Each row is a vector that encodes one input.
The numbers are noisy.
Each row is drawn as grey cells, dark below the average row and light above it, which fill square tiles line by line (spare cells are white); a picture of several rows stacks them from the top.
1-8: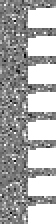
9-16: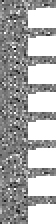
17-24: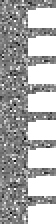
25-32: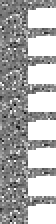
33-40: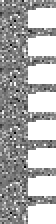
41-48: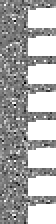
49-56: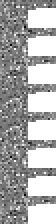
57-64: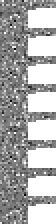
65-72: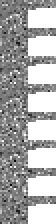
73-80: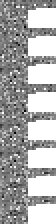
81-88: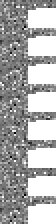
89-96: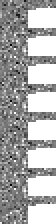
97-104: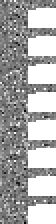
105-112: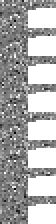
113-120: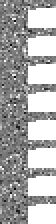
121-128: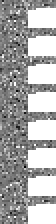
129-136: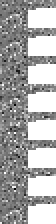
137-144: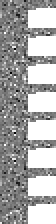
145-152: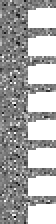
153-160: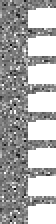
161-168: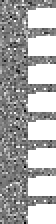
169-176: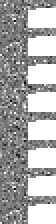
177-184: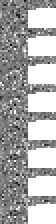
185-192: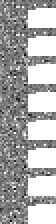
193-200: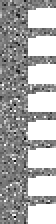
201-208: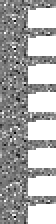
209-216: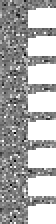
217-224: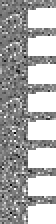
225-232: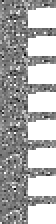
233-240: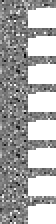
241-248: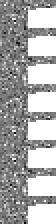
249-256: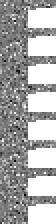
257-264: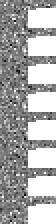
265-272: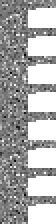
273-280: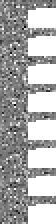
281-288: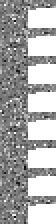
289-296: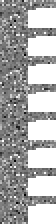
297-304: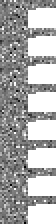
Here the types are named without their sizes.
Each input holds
a point on a line.
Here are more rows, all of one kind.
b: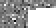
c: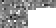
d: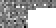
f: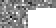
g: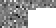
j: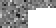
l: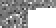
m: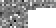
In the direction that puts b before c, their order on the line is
m, l, b, d, j, g, c, f.
